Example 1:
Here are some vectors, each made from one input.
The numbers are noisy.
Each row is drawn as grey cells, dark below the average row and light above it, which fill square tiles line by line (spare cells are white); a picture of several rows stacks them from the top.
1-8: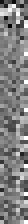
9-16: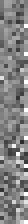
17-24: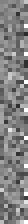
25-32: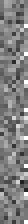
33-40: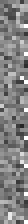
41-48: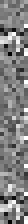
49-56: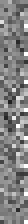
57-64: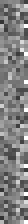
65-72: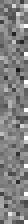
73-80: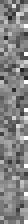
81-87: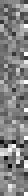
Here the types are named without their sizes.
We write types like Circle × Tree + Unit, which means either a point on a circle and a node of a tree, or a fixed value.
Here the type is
List(Line × Line).
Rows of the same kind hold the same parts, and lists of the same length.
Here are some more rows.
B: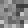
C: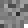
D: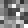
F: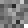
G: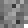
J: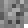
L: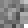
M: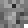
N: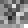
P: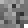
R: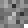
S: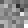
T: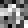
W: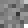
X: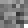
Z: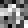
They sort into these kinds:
B, C, F, G, J, L, M, P, R, S, W, X
D, N
T, Z

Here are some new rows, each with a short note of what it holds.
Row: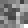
a list of one item
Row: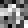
the empty list
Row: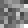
a list of one item
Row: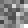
a list of one item
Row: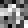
the empty list
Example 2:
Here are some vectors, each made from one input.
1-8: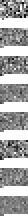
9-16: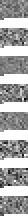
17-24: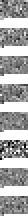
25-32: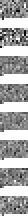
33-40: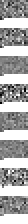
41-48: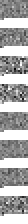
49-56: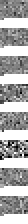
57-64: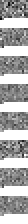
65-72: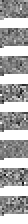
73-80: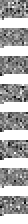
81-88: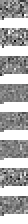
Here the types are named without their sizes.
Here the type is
(Circle + Unit) × Line.
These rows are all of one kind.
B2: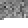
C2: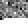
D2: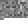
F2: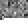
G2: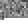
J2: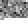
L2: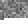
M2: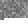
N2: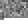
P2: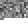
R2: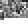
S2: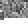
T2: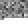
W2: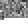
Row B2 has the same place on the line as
G2, N2, T2 and W2.
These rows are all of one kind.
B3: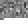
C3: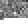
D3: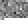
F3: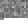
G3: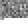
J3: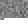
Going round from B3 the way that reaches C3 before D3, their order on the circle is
B3, G3, C3, F3, J3, D3.
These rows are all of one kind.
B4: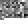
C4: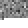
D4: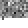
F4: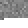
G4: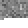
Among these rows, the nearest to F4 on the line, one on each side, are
C4 and D4.
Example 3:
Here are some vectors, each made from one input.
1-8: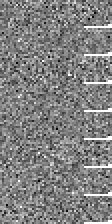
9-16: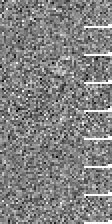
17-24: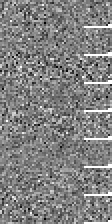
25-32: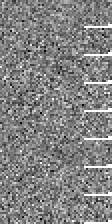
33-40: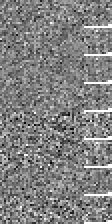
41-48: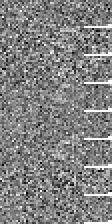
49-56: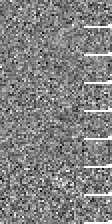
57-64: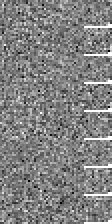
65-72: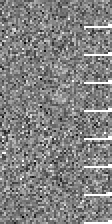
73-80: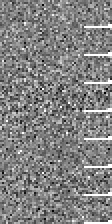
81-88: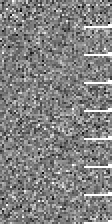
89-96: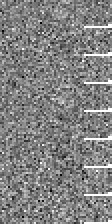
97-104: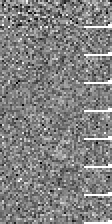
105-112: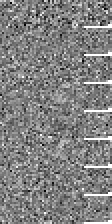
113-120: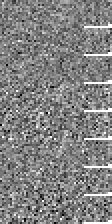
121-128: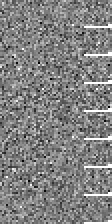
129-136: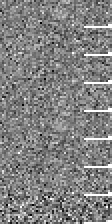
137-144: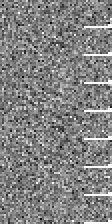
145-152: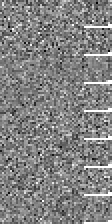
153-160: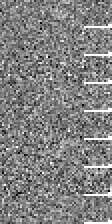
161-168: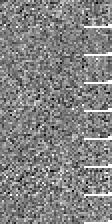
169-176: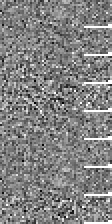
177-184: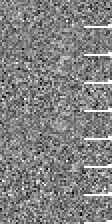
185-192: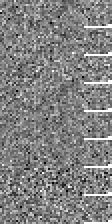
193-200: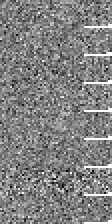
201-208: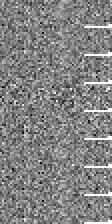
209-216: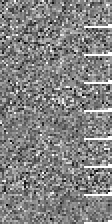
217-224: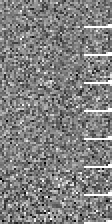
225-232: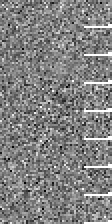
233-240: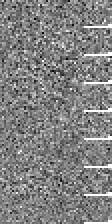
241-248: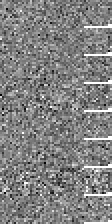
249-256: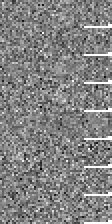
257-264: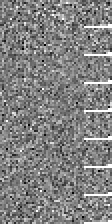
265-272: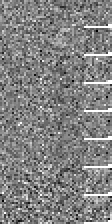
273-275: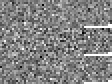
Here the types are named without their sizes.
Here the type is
Bool × Bool × Bool × (Circle + Unit).
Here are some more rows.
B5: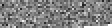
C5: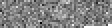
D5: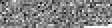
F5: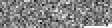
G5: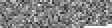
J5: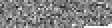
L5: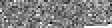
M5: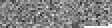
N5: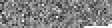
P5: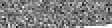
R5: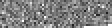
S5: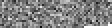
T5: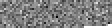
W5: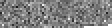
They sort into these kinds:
B5, D5, G5, J5, L5, N5, P5, R5, T5, W5
C5, F5, M5, S5

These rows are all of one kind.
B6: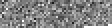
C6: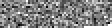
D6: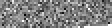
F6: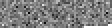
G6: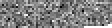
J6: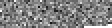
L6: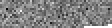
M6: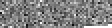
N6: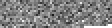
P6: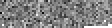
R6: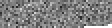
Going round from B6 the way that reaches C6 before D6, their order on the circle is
B6, L6, N6, J6, C6, D6, F6, M6, G6, R6, P6.
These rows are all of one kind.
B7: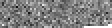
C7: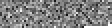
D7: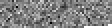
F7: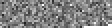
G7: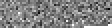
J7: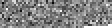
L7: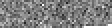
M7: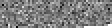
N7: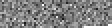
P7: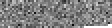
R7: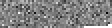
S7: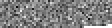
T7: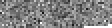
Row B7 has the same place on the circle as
D7, F7, J7 and S7.
